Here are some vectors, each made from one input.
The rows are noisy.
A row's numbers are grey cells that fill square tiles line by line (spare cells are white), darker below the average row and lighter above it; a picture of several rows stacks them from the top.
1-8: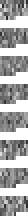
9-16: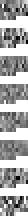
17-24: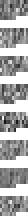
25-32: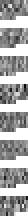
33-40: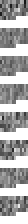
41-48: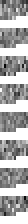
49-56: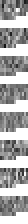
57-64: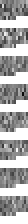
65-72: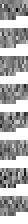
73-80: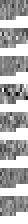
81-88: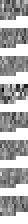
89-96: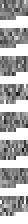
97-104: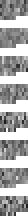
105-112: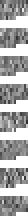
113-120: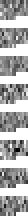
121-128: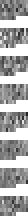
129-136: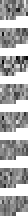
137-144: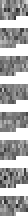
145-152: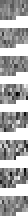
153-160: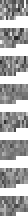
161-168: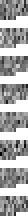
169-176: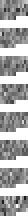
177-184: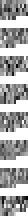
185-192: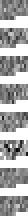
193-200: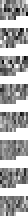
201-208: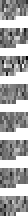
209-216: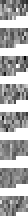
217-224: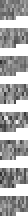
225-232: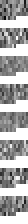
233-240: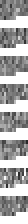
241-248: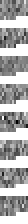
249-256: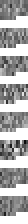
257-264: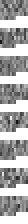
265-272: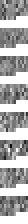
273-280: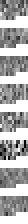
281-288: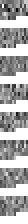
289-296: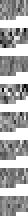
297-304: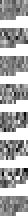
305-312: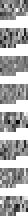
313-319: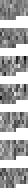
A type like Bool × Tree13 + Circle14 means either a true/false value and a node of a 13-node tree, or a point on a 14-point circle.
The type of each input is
Bool × (Label8 + Line10).
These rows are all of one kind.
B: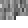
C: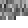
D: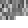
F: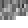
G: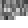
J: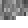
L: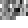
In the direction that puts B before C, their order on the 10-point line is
B, J, G, L, D, F, C.
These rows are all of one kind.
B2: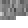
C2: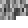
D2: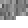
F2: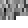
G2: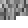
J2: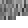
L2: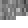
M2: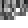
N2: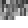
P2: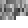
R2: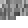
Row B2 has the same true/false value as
J2, L2, M2 and N2.
